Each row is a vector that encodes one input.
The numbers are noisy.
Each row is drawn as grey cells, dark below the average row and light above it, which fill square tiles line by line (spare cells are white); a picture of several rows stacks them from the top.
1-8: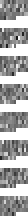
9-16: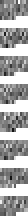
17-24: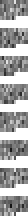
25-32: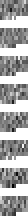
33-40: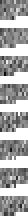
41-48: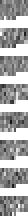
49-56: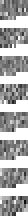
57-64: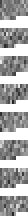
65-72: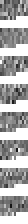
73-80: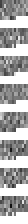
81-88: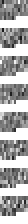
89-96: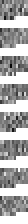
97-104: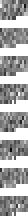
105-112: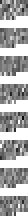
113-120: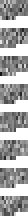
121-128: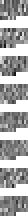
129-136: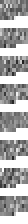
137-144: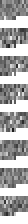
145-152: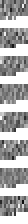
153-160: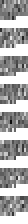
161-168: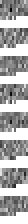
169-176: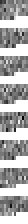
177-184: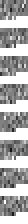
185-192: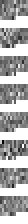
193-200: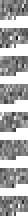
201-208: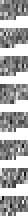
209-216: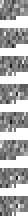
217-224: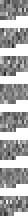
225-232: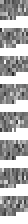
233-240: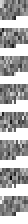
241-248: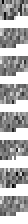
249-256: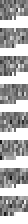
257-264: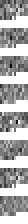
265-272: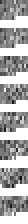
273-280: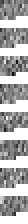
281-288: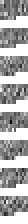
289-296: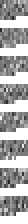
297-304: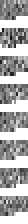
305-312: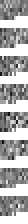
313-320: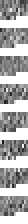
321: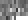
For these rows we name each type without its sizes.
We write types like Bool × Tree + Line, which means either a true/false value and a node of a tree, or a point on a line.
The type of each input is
Label.
